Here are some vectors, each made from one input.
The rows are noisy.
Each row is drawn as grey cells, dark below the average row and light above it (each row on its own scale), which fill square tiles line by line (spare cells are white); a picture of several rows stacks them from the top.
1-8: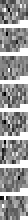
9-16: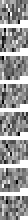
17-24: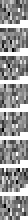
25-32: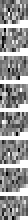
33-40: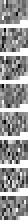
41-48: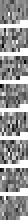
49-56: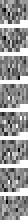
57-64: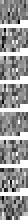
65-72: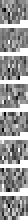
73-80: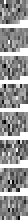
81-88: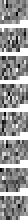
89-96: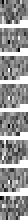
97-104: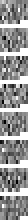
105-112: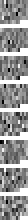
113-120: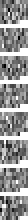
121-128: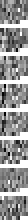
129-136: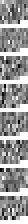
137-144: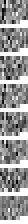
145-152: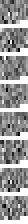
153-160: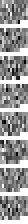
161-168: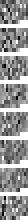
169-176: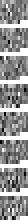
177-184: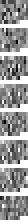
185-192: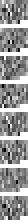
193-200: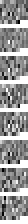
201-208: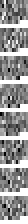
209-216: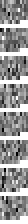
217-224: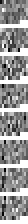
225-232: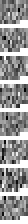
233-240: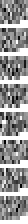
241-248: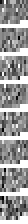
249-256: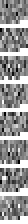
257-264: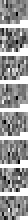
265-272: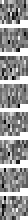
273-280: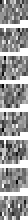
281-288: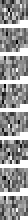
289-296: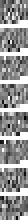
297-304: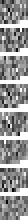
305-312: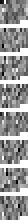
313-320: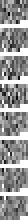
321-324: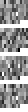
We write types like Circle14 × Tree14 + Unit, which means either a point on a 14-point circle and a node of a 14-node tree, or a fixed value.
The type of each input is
(Bool × Bool × Bool + Unit) × (Circle8 + Label5 × Line8).
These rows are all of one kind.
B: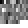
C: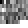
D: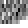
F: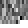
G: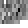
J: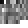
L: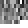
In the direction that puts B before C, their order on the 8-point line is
F, L, D, G, J, B, C.
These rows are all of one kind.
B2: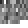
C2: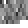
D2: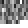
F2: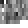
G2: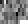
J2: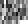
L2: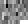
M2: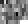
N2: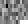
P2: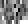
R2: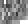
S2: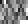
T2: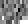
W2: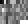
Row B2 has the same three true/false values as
D2, L2, N2 and W2.
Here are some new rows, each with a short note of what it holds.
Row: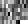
a point on an 8-point circle and three true/false values
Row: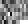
one of 5 labels and a point on an 8-point line
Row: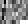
a point on an 8-point circle
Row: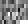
one of 5 labels and a point on an 8-point line
